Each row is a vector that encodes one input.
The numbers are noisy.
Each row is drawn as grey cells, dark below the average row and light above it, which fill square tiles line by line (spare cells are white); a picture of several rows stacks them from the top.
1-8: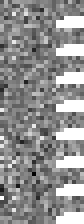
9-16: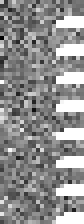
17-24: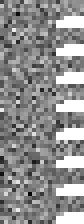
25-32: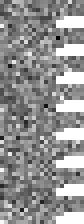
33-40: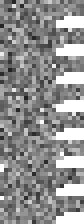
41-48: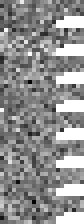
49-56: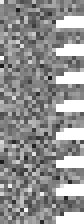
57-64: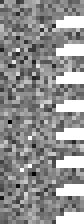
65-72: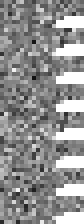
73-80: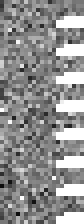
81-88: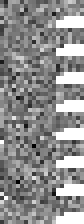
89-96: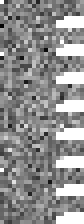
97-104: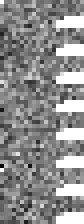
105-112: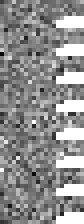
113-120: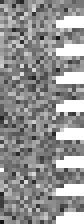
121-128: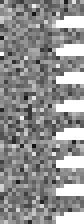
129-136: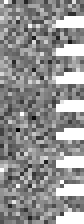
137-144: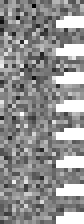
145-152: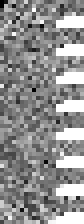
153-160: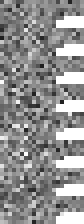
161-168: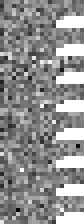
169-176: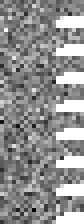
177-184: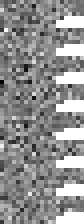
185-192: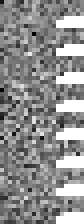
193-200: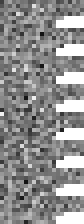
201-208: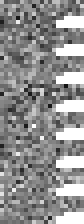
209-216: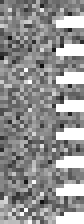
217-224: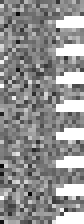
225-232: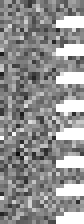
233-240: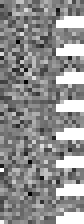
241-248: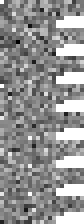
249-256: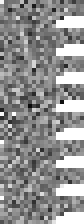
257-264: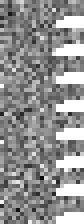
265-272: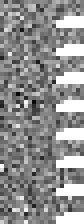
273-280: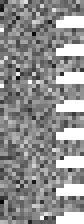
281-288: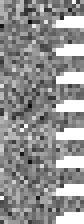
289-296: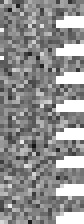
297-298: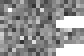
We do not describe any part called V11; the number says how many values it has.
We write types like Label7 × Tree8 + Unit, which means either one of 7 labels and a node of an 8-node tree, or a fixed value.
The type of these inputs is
(Bool × Bool × Bool × Bool + V11) × Label12.
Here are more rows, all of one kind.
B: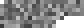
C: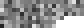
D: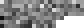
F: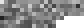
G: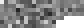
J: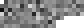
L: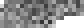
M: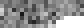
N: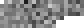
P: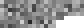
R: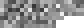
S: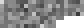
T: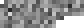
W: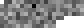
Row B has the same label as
C, D, F and R.
